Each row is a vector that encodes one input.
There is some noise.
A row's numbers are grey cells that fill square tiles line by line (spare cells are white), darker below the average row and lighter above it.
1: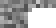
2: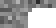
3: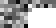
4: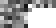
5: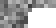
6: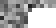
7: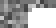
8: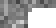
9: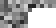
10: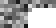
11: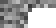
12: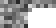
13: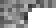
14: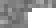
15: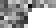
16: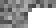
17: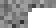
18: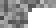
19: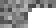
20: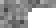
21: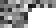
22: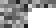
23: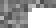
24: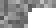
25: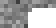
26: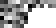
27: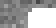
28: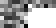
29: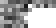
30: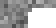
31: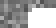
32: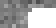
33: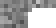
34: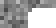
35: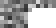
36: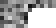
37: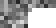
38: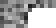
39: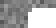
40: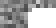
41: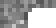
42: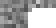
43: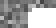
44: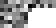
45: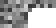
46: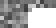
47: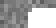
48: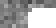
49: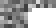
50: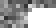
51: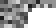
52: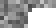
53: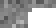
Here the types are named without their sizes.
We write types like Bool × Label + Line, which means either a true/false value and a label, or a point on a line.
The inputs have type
Bool × Tree.
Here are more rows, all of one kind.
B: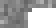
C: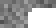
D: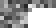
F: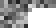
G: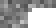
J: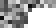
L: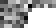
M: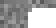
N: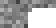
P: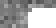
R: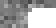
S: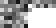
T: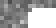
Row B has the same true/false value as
J, N and S.
